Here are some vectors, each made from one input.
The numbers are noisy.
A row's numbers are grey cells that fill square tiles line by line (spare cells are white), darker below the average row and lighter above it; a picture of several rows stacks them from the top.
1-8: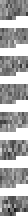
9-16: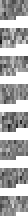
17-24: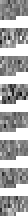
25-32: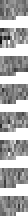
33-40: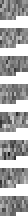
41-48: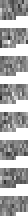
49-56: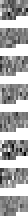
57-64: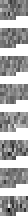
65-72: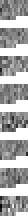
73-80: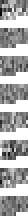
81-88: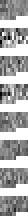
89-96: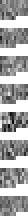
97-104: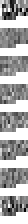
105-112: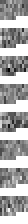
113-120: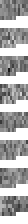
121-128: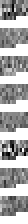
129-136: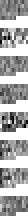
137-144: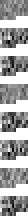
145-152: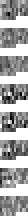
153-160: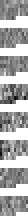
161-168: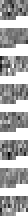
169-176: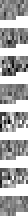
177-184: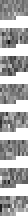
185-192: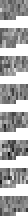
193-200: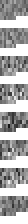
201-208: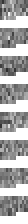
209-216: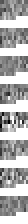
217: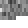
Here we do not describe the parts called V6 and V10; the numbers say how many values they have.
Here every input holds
a true/false value and a value of V6, together with either a point on an 8-point line, or a value of V10.
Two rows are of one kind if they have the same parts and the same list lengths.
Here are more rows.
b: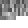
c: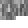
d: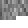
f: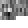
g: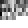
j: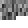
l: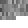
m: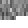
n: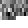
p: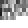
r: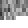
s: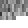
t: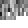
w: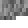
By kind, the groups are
b, t, w
c, d, f, g, j, l, m, n, p, r, s

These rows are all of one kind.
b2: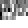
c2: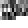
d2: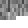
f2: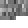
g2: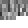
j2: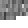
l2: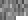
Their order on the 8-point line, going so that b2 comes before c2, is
b2, c2, g2, d2, l2, f2, j2.
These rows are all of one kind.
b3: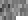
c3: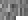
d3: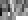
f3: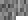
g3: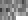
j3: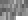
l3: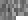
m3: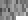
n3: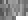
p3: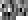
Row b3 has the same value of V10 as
d3, f3 and l3.
